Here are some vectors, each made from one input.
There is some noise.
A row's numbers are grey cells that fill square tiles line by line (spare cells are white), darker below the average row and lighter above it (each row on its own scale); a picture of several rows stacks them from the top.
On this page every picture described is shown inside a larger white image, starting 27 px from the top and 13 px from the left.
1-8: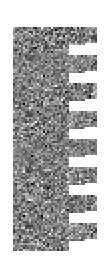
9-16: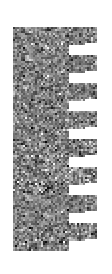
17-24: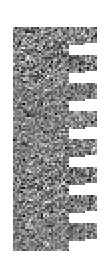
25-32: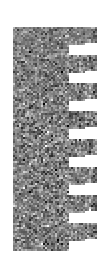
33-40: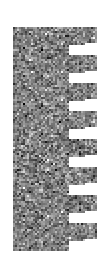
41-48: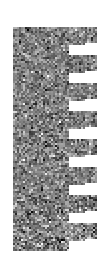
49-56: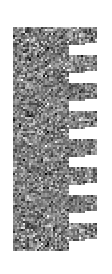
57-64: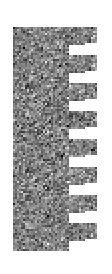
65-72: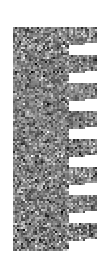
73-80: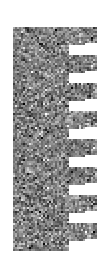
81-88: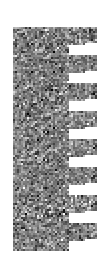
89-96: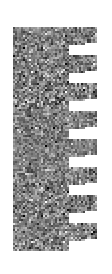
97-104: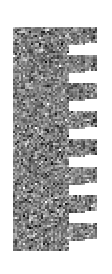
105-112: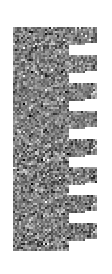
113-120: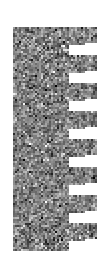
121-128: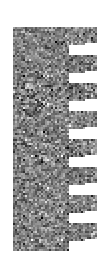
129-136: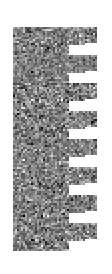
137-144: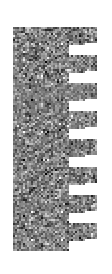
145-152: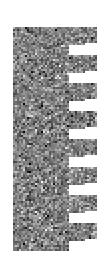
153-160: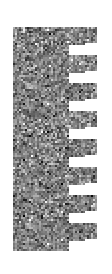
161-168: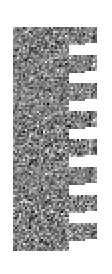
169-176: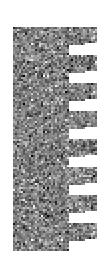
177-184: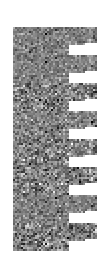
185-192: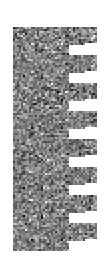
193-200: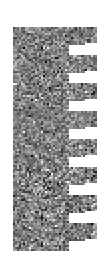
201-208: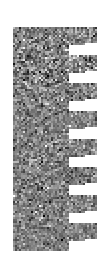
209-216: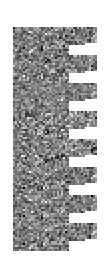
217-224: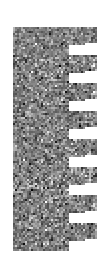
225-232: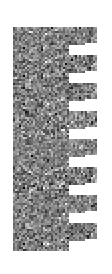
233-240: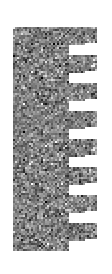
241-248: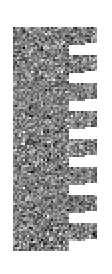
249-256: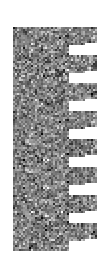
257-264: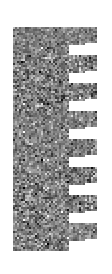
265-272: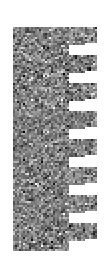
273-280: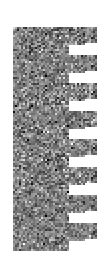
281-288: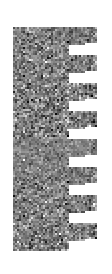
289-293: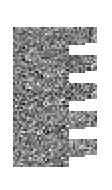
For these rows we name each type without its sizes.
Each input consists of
a point on a line, together with either a point on each of two circles, or a fixed value.
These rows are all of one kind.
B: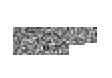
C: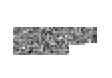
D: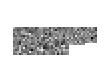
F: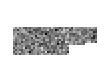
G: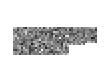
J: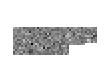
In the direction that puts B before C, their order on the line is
B, G, D, F, J, C.
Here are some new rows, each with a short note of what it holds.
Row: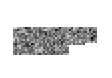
a point on each of two circles and a point on a line
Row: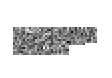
a point on a line
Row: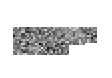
a point on each of two circles and a point on a line
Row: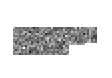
a point on each of two circles and a point on a line
